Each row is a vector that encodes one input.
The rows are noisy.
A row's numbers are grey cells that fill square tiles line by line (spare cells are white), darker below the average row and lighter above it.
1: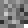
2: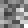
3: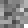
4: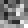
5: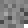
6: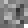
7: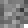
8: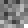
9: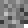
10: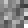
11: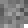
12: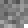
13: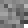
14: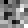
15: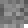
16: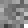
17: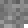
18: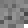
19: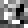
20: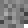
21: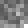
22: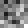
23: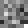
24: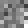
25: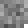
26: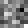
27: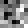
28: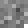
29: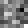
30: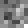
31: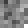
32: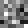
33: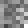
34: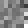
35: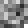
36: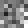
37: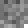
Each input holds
a point on a 4-point line and a true/false value.
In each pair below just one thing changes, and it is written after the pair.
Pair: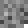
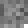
the true/false value
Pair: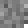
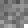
the true/false value
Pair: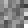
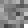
the true/false value
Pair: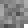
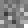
the true/false value
